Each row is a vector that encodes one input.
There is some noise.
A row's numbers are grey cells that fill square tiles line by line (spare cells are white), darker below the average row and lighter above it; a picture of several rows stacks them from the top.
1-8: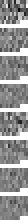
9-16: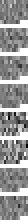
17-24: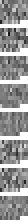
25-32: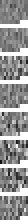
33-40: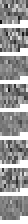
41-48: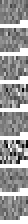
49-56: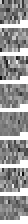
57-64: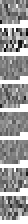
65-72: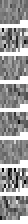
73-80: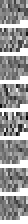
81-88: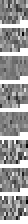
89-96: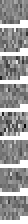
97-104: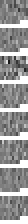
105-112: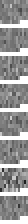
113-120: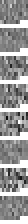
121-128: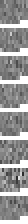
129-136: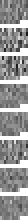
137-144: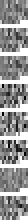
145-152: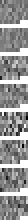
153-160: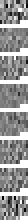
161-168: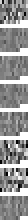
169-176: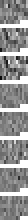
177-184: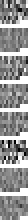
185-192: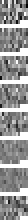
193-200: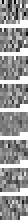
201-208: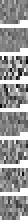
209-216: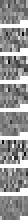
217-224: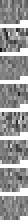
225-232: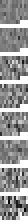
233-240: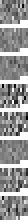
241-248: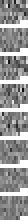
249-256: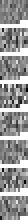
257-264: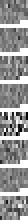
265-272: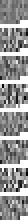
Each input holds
either a point on a 9-point circle, or a point on a 17-point line.
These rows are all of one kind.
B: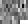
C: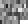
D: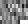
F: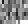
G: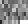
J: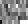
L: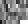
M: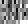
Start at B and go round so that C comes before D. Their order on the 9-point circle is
B, M, C, F, G, J, L, D.
